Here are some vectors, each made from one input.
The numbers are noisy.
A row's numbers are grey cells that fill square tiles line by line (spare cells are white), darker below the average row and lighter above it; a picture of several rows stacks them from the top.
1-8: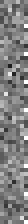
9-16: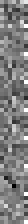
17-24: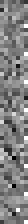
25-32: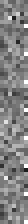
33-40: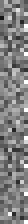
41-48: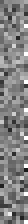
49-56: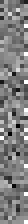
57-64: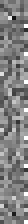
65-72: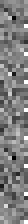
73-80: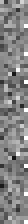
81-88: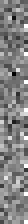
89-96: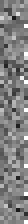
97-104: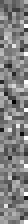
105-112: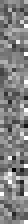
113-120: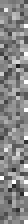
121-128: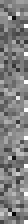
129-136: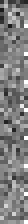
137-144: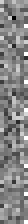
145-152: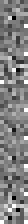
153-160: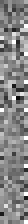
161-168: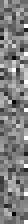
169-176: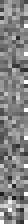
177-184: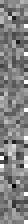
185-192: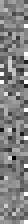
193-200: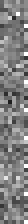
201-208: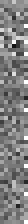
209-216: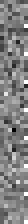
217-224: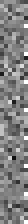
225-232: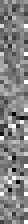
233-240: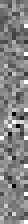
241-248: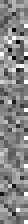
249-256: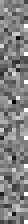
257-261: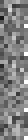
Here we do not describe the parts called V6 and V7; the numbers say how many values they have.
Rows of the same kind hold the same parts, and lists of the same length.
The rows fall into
2 kinds.
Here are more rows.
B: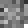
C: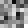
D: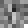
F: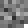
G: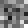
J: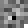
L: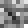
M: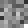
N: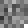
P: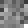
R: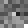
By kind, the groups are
B, D, F, G, J, L, M, N, P, R
C

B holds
one of 4 labels, five true/false values, a value of V6 and a value of V7.
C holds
two labels (each one of 4).
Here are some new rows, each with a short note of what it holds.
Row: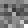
one of 4 labels, five true/false values, a value of V6 and a value of V7
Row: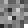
one of 4 labels, five true/false values, a value of V6 and a value of V7
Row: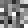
two labels (each one of 4)
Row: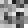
two labels (each one of 4)
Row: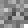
one of 4 labels, five true/false values, a value of V6 and a value of V7
